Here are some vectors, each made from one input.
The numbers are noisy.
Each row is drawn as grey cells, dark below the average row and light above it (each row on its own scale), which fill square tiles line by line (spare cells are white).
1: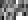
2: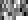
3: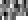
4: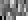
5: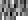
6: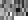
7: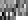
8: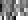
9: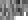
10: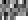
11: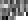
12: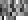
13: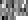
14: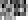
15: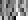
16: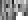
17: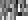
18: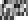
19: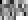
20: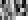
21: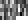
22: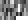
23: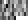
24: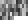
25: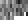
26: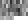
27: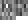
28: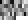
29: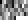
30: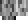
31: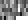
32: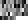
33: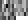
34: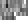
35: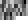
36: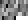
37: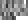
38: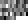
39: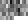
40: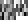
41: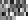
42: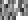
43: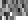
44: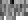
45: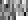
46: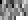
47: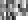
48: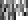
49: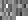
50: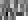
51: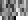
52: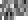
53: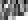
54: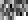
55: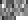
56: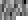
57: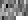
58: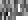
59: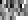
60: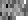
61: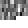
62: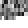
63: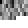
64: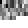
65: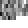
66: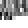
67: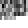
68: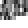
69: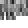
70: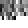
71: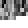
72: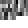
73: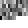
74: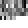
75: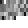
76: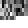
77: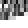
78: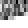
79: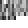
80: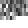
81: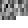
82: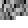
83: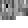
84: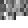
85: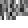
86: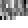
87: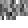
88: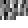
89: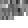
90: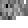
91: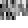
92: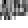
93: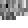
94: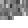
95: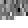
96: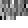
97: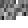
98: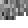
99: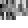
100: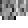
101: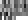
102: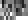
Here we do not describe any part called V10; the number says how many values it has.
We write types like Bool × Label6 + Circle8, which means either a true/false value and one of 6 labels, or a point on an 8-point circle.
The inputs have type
(Line6 + Line9) × V10.
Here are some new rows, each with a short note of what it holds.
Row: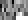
a point on a 6-point line and a value of V10
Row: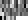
a point on a 9-point line and a value of V10
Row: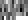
a point on a 6-point line and a value of V10
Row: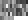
a point on a 9-point line and a value of V10
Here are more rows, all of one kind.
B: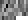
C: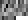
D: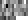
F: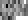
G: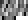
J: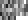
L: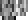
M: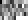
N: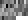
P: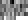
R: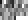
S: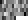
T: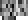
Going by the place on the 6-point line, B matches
C, S and T.
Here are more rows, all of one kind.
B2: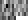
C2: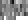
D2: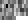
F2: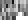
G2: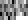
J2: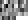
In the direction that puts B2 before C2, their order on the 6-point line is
D2, B2, J2, F2, G2, C2.
